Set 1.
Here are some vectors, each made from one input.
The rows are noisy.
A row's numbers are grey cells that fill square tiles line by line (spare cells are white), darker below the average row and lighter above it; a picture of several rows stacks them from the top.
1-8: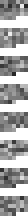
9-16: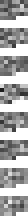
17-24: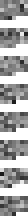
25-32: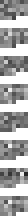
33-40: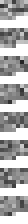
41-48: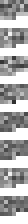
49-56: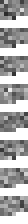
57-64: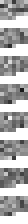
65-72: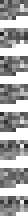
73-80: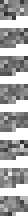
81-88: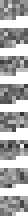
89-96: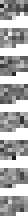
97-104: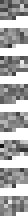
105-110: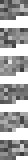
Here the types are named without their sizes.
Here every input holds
a point on a circle, together with either a fixed value, or a node of a tree.
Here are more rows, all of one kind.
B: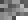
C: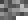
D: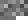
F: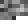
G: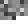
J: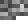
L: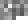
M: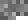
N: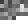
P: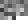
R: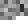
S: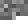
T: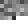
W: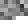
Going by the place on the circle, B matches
C, F, J and N.
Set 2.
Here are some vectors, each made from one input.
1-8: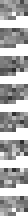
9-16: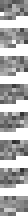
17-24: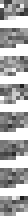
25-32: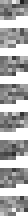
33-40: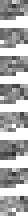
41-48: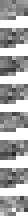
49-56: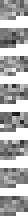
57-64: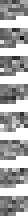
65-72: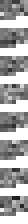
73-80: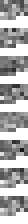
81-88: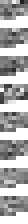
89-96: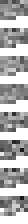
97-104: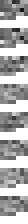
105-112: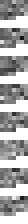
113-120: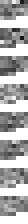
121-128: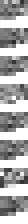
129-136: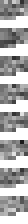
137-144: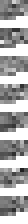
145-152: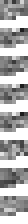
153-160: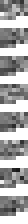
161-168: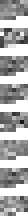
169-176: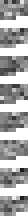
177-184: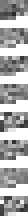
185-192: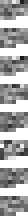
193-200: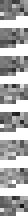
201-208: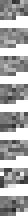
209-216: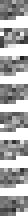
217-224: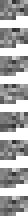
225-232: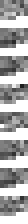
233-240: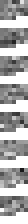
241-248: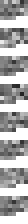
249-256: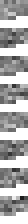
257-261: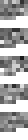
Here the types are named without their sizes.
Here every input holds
a list of points on a line.
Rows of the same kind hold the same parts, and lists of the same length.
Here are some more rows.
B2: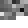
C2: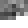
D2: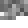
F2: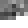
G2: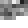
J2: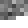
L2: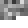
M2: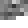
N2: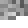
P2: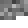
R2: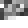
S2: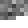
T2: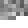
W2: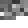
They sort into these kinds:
B2, D2, L2, N2, P2, T2, W2
C2, F2, G2, J2, M2, S2
R2

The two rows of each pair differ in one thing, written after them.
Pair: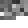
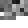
the place on the line in item 1 of the list
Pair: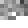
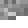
the place on the line in item 1 of the list
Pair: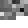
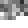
the place on the line in item 1 of the list
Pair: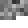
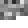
the place on the line in item 2 of the list
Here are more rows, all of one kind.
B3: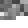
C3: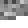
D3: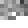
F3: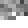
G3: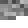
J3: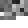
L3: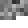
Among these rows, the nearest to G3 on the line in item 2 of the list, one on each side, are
D3 and F3.
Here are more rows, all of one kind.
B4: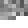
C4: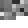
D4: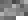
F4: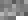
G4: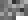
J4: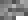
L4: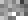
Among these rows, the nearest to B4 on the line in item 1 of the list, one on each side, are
F4 and L4.
